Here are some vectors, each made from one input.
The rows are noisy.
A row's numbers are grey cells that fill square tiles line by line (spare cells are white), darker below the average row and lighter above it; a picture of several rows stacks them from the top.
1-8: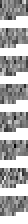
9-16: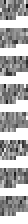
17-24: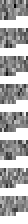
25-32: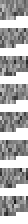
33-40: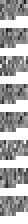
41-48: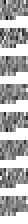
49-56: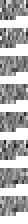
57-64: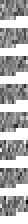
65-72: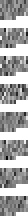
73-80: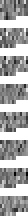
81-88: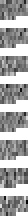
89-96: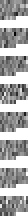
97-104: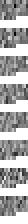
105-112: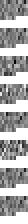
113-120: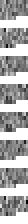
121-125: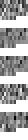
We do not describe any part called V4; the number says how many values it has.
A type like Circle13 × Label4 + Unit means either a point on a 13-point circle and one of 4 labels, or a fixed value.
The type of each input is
Line5 × (Line5 + V4) + List2(Line3 × Line3).
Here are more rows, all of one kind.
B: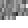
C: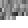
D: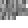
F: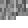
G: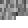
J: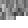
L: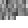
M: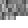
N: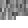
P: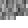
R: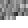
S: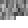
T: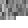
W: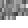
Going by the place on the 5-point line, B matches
D, F, P and W.
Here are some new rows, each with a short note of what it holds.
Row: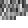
the empty list
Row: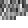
the empty list
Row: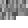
a point on a 5-point line and a value of V4
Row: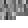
a list of two items
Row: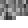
a list of two items
